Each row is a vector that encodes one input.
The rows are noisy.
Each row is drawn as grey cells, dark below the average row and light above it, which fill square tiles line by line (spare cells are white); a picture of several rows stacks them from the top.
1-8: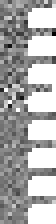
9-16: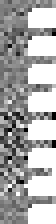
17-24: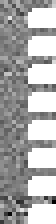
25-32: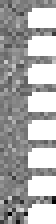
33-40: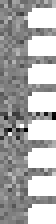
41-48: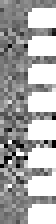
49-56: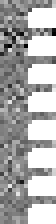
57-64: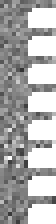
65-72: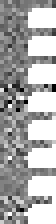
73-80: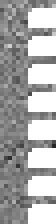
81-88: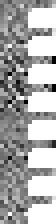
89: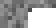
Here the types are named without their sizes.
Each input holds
a node of a tree and a true/false value, together with either a fixed value, or a node of a tree.
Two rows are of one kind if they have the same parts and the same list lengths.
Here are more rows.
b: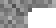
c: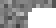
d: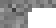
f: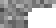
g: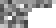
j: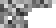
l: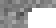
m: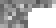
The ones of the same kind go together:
b, d, l
c, f, g, j, m

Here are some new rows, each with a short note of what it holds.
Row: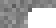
a node of a tree and a true/false value
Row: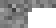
a node of a tree and a true/false value
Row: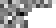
a node of a tree and a true/false value
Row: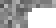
a node of a tree and a true/false value
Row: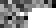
a node of each of two trees and a true/false value
